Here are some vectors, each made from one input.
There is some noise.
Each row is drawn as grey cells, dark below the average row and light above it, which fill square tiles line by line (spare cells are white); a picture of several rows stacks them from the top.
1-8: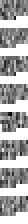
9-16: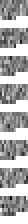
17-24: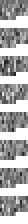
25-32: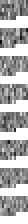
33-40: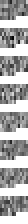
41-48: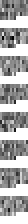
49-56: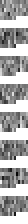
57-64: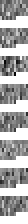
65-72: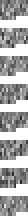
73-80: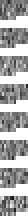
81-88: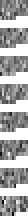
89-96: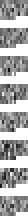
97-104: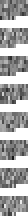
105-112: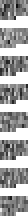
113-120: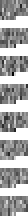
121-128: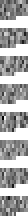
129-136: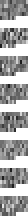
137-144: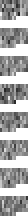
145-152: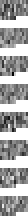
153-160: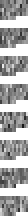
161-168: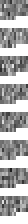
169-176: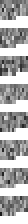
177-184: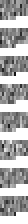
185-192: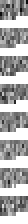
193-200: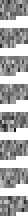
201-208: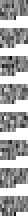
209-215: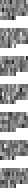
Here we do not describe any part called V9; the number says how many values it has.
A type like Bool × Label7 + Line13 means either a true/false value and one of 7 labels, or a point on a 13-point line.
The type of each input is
Bool × V9 + List2(Line6).
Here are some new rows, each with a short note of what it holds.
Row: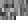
a true/false value and a value of V9
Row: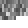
a true/false value and a value of V9
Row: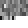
a list of one item
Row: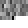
a list of one item
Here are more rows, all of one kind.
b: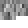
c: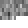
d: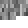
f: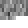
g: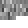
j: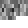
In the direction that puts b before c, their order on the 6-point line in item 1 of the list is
j, g, b, f, c, d.
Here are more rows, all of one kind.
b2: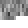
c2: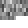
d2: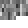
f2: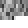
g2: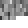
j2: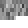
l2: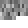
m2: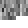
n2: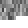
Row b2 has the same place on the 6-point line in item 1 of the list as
f2, j2 and l2.
